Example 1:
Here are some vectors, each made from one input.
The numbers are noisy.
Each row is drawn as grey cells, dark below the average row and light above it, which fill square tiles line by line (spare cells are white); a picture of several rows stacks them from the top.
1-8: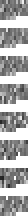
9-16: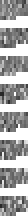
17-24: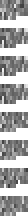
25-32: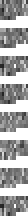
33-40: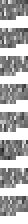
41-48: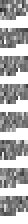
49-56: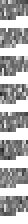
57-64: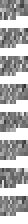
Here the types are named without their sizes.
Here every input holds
either a fixed value, or a node of a tree, or three true/false values.
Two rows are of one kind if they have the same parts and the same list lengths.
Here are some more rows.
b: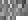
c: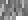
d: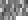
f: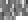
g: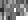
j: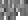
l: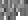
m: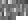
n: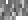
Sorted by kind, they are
b, g, m
c, d, f, n
j, l

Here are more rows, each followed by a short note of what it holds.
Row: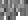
a fixed value
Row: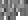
a fixed value
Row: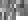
three true/false values
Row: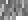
a node of a tree
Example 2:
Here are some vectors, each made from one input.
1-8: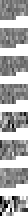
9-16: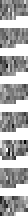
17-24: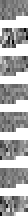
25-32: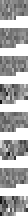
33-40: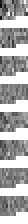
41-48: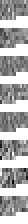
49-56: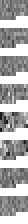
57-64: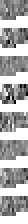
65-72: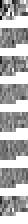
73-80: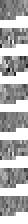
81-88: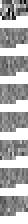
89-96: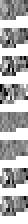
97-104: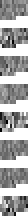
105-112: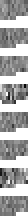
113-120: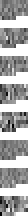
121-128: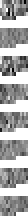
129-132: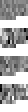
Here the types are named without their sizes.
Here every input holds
a point on a circle and a true/false value.
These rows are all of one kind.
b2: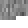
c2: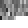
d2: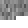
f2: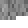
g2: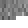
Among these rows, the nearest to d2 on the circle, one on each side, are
c2 and g2.
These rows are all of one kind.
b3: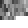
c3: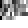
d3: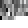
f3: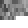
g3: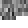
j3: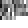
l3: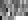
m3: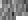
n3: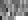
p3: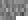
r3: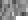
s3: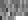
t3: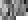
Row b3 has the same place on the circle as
c3, f3 and r3.
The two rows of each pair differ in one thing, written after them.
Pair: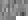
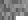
the true/false value
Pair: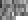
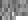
the place on the circle
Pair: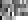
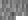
the true/false value
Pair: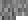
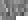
the true/false value
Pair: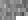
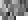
the place on the circle
